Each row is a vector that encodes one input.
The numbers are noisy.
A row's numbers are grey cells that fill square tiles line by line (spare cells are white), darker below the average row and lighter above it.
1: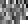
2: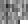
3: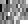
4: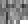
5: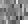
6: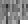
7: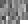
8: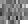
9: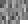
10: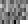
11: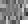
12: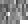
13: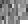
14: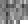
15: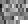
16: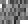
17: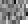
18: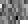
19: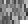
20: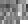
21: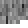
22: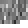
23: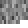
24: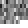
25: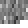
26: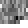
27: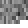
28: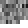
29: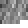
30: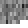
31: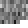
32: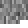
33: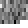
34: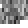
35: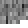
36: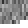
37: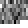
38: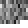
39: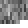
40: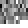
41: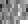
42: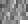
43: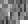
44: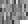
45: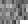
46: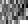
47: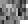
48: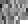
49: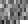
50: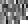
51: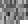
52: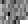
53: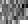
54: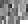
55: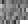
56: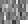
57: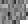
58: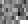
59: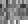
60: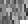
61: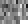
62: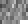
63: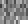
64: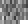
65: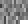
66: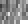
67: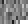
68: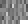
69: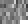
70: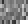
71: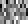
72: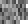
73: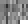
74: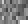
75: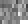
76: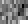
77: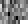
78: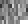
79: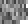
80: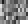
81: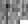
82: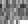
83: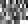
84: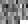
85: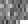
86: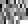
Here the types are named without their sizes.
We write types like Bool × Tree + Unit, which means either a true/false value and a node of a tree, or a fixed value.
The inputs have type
Circle + Label × Line.
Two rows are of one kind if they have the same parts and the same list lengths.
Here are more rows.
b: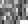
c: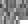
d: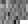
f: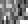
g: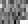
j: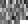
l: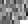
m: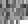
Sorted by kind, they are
b, d, f, g, l
c, j, m

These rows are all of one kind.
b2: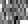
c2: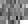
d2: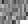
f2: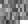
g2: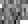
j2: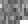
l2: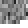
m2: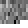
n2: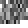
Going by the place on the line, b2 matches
c2, g2 and j2.
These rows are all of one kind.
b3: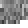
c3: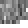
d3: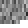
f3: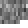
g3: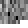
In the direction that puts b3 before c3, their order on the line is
b3, f3, g3, c3, d3.
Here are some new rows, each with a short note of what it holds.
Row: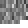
a point on a circle
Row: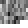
a label and a point on a line
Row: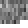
a label and a point on a line
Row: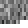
a label and a point on a line
